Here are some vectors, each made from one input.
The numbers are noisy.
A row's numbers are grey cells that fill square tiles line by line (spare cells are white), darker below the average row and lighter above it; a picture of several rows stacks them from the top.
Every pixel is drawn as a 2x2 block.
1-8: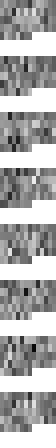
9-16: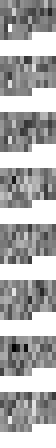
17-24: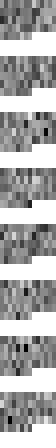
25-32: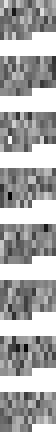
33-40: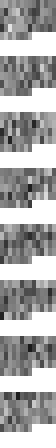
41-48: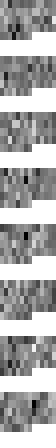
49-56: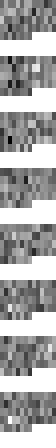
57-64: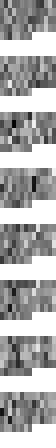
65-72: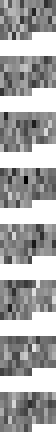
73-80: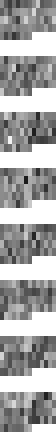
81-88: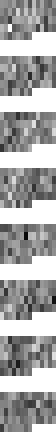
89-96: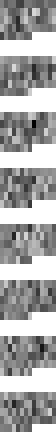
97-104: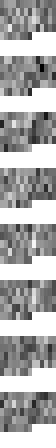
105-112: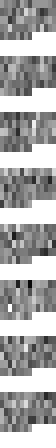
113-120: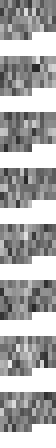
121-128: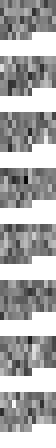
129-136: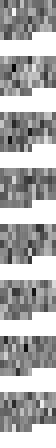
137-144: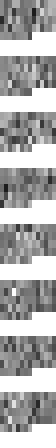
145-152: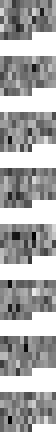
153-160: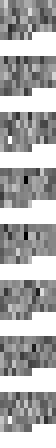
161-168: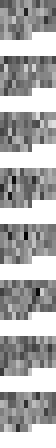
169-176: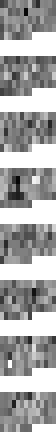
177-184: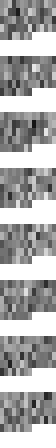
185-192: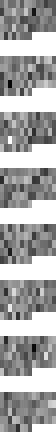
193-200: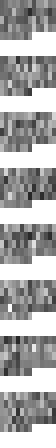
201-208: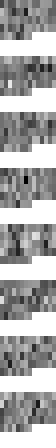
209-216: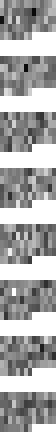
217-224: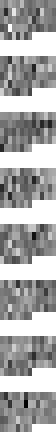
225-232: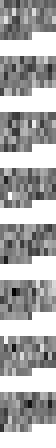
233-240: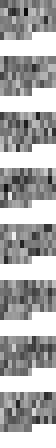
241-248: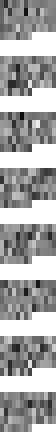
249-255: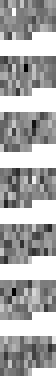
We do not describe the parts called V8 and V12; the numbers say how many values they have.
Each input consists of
one of 11 labels, a node of a 9-node tree, a value of V8 and a value of V12.
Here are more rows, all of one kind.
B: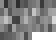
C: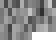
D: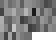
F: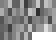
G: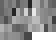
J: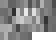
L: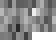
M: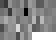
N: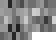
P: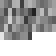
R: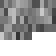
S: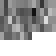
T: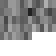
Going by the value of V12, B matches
C, D and M.
